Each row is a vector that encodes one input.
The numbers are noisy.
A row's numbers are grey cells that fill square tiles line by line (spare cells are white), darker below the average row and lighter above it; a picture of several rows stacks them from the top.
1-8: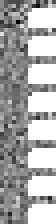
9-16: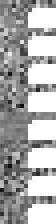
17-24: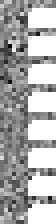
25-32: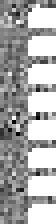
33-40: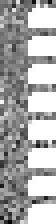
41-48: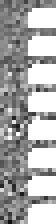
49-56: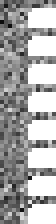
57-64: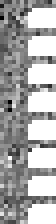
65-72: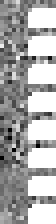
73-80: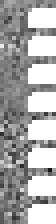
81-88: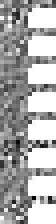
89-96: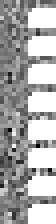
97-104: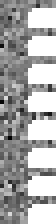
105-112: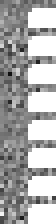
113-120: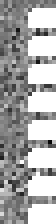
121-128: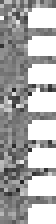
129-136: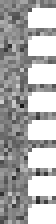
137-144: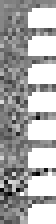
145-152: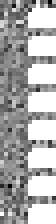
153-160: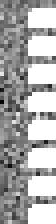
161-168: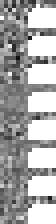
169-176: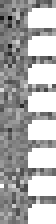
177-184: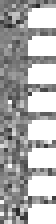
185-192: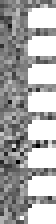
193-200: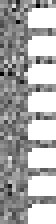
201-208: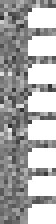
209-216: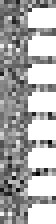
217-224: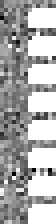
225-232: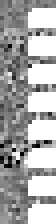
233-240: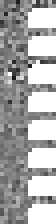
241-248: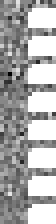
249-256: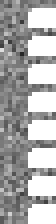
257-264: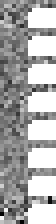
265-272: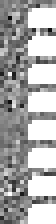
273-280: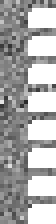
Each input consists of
a list of up to three points on a 6-point line.
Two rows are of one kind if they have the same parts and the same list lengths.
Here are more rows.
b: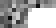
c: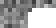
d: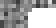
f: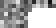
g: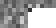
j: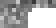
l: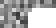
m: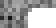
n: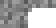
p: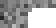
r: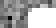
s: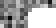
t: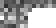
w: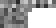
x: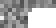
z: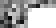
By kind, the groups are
b, f, j, n, t
c, d, g, r, s, w
l, m, x, z
p

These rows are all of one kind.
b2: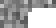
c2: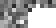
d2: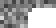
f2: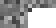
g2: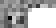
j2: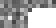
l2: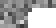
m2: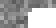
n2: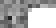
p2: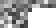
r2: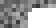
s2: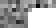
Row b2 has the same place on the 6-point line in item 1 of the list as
c2, f2 and j2.
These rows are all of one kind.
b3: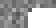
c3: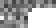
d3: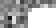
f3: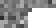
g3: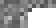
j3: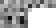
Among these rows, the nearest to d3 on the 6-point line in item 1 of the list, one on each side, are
c3 and j3.
